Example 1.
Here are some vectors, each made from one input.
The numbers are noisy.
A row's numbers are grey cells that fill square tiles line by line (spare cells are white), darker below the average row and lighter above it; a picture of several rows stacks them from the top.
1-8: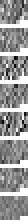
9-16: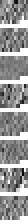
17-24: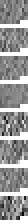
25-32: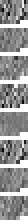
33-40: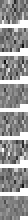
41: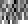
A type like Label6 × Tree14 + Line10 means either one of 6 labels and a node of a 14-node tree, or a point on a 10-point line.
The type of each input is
Bool × Line5.
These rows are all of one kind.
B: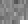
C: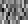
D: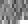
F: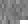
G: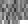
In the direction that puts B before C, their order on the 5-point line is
F, D, B, G, C.
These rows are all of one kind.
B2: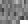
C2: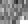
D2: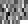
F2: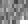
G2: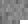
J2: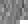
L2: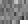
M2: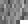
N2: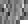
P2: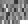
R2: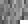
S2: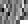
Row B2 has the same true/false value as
J2 and L2.
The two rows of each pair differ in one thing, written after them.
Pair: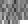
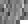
the true/false value
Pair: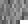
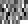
the place on the 5-point line
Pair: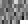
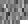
the true/false value
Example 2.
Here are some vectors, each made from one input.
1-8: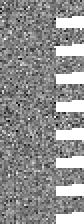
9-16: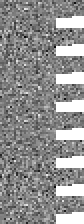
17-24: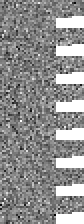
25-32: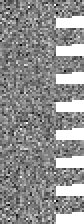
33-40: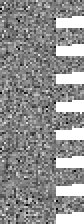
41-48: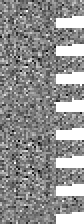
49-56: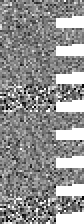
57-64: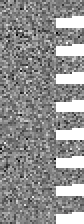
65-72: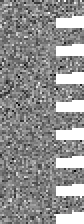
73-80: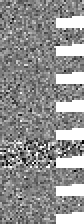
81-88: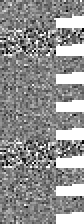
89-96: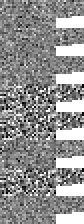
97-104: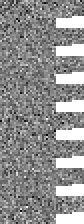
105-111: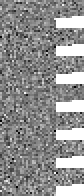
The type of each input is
List2(Circle8).
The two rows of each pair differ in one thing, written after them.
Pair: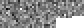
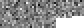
the place on the 8-point circle in item 2 of the list
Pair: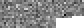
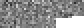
the place on the 8-point circle in item 2 of the list
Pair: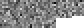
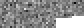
the place on the 8-point circle in item 1 of the list
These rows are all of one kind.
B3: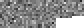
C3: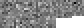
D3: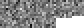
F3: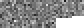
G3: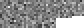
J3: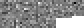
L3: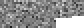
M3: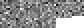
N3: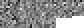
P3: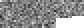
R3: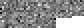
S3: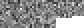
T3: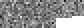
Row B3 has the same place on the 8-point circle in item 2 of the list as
N3 and R3.
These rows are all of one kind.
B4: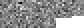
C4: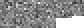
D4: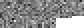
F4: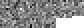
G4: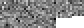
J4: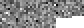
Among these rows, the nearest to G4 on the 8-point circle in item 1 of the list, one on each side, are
B4 and J4.
